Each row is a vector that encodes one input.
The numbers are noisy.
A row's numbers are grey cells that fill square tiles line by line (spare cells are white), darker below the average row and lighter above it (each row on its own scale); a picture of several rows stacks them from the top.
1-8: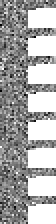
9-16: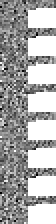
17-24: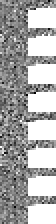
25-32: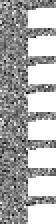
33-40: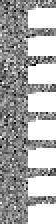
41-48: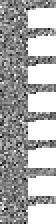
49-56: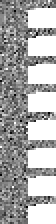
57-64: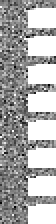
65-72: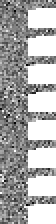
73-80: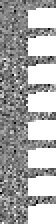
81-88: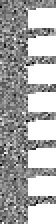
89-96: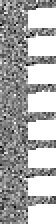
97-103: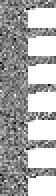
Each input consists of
a point on each of two 5-point lines, together with either a point on a 4-point line, or a point on a 5-point line.
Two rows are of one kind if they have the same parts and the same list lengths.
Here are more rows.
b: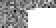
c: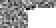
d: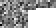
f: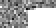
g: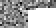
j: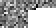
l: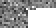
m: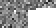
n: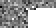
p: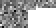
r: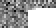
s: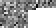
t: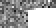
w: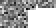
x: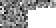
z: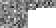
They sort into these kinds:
b, l, n, p, r, t
c, d, f, g, j, m, s, w, x, z

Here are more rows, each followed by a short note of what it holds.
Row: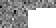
a point on a 4-point line and a point on each of two 5-point lines
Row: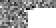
a point on each of three 5-point lines
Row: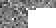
a point on a 4-point line and a point on each of two 5-point lines
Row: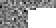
a point on a 4-point line and a point on each of two 5-point lines
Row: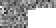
a point on each of three 5-point lines
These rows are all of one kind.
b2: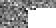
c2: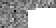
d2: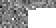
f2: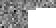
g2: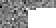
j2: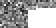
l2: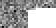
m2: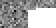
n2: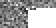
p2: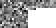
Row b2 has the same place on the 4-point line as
j2 and n2.
